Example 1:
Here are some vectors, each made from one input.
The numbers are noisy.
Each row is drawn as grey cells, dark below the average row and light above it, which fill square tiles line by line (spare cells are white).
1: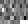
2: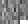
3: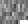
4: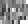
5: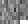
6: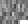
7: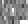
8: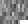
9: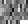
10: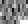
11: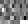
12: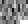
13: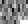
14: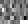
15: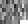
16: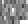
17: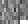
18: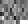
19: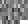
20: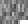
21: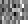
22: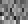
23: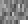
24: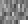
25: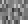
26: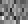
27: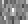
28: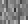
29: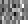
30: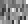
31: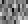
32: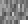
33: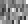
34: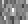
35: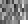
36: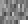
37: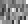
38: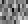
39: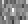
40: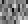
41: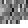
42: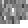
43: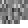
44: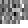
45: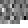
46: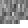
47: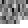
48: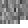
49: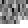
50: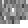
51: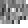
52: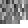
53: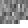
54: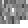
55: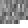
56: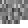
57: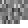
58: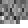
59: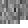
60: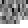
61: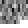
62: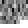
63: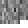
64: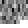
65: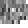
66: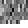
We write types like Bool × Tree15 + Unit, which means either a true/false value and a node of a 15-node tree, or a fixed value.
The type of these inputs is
Tree11.
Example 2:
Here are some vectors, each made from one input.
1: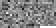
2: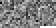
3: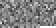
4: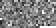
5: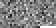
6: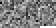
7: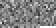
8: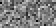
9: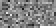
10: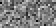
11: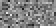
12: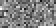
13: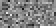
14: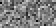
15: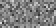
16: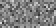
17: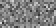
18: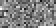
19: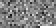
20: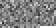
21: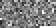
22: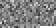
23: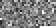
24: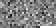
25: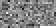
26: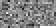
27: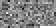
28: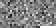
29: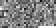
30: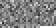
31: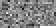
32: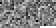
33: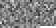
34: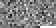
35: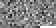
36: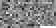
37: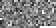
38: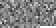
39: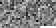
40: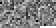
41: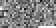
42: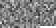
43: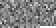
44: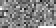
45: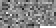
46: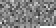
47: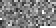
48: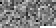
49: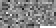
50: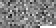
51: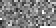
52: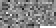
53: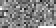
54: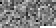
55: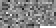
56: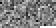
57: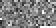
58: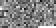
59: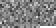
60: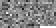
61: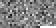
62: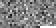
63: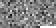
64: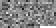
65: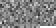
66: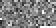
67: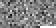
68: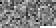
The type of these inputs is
Label6.
